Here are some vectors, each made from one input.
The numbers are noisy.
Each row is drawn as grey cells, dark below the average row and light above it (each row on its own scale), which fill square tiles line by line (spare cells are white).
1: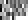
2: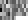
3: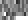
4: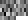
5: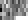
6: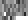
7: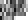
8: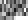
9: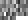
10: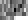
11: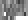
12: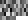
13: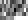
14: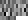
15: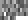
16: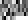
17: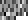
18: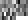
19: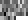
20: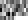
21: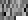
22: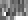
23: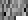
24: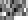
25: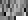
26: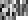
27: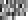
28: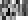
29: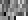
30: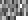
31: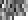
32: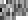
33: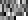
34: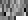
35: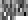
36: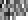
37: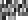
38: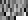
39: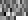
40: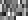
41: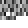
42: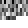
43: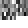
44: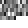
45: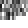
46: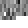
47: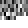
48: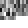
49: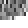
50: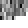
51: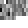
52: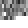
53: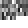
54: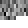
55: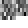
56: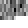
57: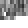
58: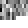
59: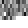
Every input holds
either a point on a 4-point line, or a point on a 7-point line.
